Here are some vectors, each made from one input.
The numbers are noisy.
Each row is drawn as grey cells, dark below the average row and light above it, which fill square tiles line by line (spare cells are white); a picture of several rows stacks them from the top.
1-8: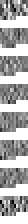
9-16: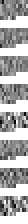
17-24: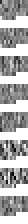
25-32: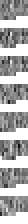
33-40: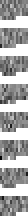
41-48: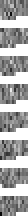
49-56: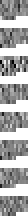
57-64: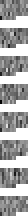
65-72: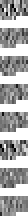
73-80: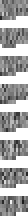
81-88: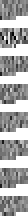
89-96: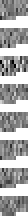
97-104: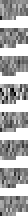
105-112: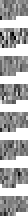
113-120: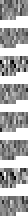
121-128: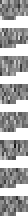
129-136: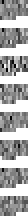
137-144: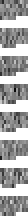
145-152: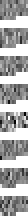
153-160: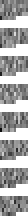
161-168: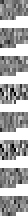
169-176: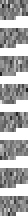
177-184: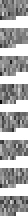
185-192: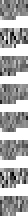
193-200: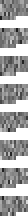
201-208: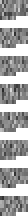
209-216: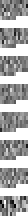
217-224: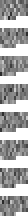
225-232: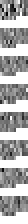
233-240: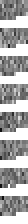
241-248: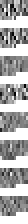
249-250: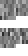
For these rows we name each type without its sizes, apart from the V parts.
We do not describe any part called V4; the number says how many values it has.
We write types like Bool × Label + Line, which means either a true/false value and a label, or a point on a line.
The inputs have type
Line + Tree × (Tree + V4).
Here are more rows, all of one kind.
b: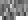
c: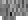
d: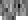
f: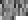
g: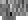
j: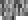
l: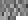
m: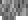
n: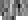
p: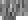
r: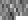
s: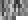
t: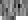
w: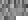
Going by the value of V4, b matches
f, j and r.
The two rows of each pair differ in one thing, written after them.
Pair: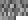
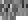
the value of V4
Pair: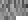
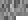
the node of the tree
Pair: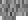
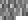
the value of V4
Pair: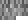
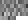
the value of V4
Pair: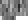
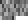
the value of V4
